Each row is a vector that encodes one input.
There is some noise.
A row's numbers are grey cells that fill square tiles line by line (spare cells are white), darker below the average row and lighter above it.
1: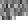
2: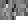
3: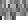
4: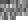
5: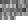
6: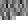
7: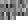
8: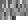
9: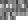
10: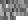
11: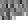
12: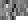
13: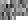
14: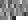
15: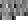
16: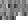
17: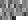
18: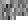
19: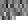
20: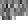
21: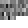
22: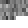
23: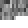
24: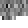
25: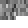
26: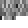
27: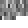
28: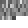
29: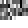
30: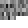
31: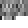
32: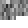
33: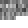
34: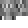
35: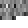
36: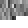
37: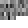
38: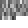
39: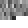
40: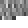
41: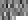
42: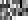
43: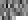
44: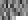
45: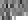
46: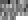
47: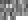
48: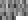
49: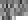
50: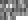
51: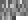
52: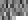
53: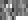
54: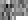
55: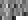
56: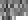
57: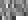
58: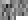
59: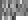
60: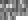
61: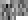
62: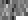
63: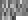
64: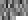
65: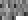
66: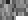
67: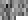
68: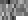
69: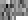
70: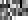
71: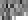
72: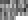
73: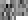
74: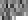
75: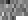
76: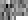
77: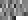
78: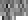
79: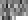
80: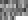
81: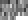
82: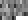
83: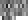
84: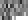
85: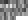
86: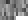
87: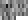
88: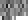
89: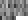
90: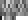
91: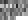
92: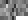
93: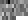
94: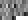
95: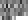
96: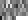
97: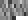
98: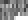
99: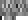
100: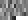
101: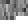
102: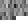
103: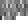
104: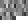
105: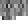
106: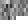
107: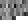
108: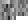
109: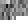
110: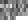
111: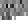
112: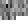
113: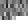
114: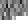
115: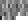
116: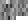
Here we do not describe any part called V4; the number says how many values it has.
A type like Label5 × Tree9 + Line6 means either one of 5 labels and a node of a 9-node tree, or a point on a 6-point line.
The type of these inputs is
List2(Bool × V4).
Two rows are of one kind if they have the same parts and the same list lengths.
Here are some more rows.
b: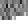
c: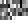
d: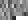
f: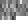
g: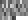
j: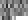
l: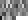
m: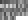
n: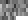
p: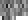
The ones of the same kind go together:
b, j, p
c
d, f, g, l, m, n

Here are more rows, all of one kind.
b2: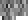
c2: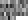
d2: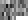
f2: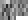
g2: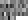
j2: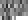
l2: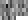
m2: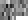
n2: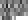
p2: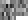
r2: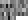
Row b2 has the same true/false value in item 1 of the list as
j2 and n2.
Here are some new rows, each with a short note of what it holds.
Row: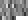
a list of two items
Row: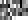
the empty list
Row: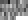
a list of two items
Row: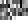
the empty list
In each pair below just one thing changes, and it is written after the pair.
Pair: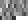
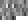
the value of V4 in item 2 of the list
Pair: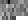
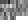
the true/false value in item 2 of the list
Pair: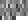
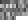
the true/false value in item 1 of the list
